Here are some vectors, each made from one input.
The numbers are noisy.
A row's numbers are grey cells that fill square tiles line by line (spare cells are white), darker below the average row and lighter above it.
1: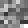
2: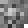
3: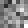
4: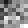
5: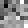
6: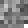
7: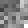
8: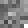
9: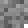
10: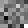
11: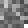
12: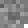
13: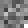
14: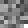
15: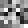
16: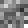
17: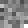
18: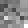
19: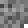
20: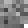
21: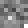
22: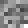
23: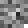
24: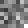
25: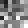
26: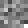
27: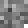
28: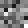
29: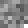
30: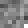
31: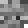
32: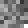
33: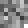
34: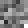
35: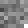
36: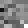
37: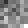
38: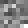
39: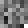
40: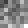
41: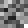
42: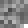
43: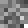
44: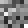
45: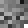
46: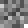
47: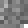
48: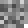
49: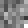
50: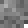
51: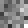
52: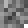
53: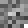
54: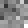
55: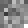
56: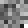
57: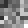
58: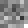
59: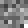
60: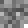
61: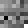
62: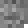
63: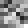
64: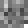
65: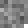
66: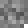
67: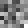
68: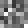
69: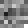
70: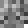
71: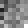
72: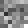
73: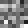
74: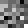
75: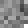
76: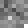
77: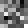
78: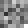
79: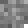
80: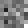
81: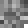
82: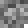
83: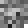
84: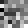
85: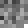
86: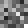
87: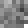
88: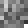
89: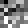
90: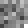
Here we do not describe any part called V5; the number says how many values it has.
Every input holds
either a point on a 7-point line and a true/false value, or a value of V5.
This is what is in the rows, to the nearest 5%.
About 65% of them hold a point on a 7-point line and a true/false value. The rest hold a value of V5.
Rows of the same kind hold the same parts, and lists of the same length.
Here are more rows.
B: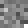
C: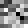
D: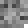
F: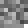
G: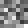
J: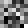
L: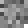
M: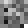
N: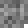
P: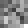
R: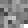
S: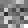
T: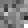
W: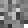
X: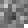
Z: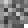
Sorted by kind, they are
B, C, D, J, L, M, N, P, S, T, W, X, Z
F, G, R

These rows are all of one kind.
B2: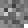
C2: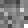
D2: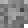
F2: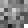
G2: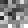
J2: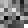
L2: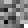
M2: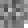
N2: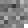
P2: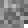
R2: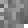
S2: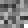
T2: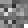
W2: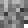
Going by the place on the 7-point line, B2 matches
M2, R2 and T2.
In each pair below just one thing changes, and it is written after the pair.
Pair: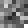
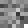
the place on the 7-point line
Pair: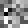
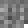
the true/false value
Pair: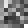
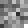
the place on the 7-point line
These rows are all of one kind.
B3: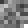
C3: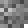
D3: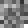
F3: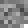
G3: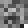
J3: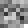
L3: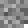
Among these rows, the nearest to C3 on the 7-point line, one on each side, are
B3 and D3.
